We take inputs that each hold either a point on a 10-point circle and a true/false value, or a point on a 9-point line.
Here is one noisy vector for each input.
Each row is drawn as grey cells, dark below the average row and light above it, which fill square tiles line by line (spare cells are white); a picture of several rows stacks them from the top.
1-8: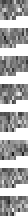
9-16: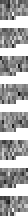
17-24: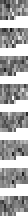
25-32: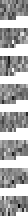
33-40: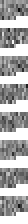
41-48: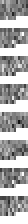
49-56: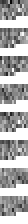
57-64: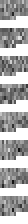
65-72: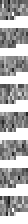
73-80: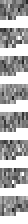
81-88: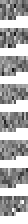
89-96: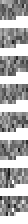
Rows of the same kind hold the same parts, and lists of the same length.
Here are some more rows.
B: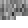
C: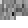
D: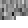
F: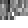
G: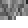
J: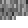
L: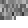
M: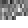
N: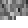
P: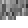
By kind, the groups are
B, C, D, G, J, L, N, P
F, M

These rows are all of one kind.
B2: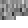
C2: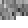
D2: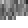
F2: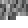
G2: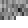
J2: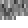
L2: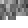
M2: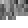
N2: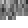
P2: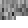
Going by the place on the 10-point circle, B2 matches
D2, M2, N2 and P2.
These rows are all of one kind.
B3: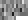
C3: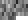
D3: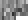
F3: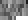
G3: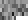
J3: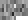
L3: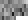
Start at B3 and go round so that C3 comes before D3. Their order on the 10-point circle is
B3, J3, F3, G3, L3, C3, D3.
